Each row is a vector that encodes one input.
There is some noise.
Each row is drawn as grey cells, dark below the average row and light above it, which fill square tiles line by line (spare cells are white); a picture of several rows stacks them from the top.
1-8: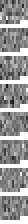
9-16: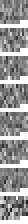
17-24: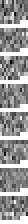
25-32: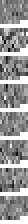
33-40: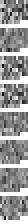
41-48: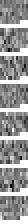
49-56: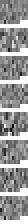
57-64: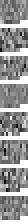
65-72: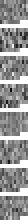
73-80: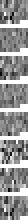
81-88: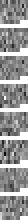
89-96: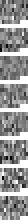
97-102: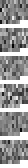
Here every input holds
a list of up to two items, each a point on a 5-point line and a point on a 6-point line.
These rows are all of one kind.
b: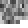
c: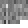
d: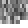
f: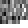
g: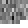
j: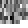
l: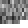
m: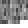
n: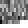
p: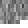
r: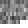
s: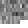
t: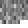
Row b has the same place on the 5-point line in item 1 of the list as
g and s.
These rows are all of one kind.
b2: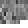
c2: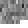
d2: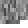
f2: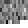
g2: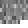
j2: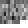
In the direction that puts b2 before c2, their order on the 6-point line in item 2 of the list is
j2, b2, c2, d2, g2, f2.
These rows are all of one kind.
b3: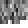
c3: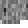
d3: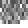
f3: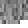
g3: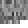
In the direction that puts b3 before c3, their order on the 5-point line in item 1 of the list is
b3, g3, d3, f3, c3.
